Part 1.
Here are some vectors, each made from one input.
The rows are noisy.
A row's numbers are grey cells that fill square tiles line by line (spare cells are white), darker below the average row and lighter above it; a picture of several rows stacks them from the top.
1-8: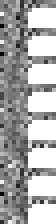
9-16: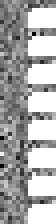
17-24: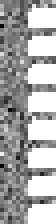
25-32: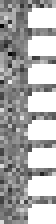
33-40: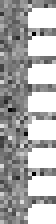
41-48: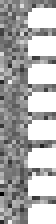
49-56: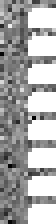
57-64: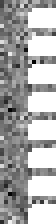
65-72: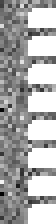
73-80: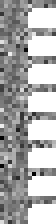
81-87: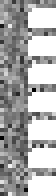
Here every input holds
one of 8 labels and a true/false value.
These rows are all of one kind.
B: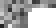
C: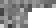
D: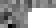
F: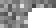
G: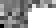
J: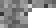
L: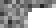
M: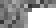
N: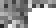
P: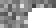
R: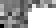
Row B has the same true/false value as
G, N and R.
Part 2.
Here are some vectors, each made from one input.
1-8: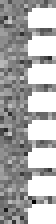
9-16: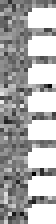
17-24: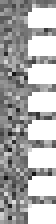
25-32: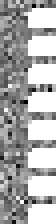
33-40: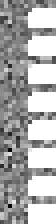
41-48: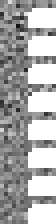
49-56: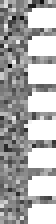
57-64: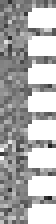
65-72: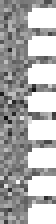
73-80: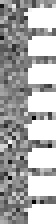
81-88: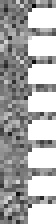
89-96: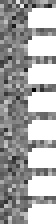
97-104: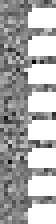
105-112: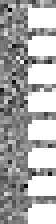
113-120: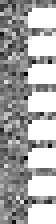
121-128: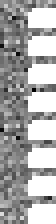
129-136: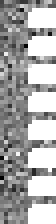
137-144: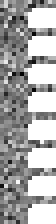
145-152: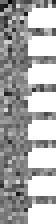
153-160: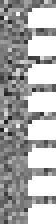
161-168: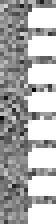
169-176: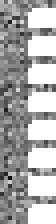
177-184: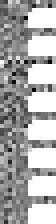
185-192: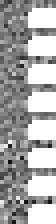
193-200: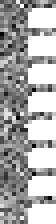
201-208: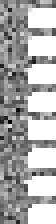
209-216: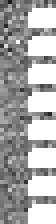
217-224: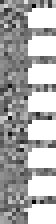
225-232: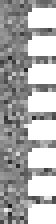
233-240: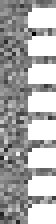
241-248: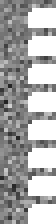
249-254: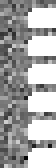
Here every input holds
either a fixed value, or a node of a 19-node tree, or three true/false values.
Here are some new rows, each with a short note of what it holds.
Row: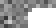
a fixed value
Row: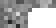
a node of a 19-node tree
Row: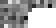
a node of a 19-node tree
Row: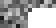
a node of a 19-node tree
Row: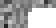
three true/false values
